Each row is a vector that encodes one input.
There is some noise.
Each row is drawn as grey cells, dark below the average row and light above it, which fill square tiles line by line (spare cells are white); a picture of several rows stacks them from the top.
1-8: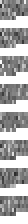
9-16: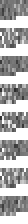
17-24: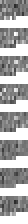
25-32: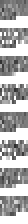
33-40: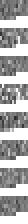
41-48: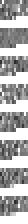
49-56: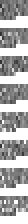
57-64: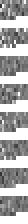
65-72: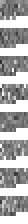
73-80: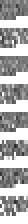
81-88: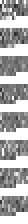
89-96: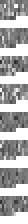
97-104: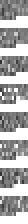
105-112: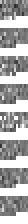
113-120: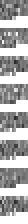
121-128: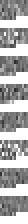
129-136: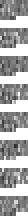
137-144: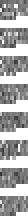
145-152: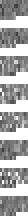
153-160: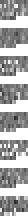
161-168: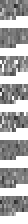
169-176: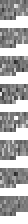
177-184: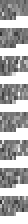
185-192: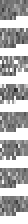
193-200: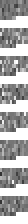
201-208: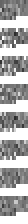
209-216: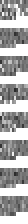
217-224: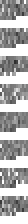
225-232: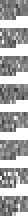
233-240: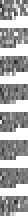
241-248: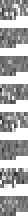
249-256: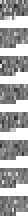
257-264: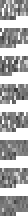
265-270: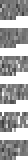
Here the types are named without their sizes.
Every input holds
a point on a line and a true/false value.
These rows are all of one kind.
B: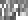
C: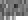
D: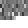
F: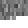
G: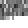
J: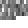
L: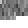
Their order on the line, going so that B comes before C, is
F, B, L, D, J, C, G.
